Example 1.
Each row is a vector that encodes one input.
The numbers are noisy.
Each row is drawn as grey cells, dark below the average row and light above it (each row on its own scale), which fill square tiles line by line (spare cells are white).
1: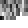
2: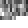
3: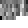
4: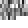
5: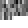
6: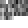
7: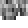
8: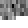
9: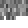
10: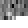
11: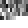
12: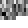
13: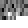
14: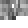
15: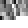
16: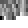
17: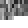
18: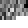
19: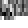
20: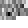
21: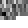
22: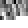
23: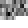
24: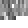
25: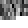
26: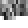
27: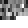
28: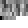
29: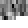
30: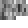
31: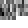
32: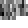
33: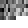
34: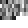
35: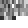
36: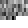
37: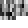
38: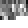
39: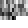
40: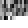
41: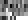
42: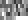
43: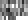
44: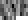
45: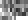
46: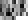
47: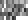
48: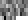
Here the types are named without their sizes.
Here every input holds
a node of a tree and a true/false value.
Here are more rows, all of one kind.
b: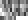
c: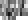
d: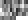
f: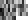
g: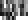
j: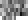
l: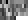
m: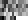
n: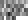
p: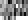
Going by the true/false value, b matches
c, d, j and p.
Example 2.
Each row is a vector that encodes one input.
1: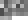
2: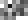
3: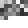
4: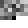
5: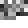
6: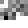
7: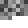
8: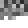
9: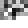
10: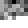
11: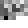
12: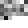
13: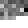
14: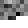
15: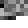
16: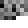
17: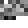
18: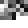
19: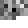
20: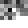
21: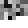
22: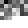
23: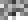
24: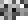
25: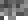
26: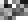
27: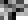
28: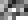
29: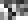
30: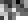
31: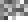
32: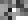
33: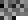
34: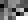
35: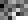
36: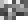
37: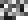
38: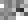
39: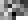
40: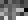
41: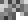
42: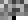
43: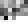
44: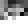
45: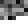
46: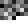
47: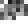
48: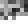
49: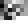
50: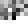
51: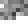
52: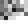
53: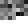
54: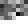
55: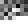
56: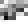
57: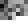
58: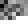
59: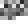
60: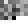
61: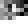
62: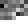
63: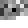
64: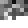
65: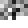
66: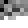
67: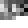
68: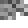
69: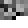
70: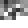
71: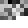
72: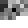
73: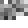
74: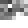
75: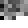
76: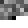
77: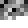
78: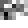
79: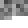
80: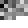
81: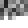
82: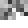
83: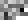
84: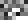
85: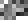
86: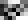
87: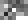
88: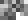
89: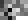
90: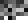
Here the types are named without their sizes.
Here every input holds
a label and a point on a line.
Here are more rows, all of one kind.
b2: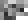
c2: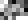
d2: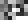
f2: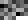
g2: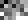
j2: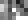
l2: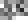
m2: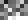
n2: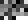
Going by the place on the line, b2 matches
m2 and n2.
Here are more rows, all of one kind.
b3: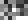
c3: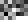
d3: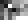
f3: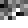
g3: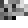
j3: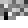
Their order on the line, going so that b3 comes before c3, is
g3, f3, d3, j3, b3, c3.
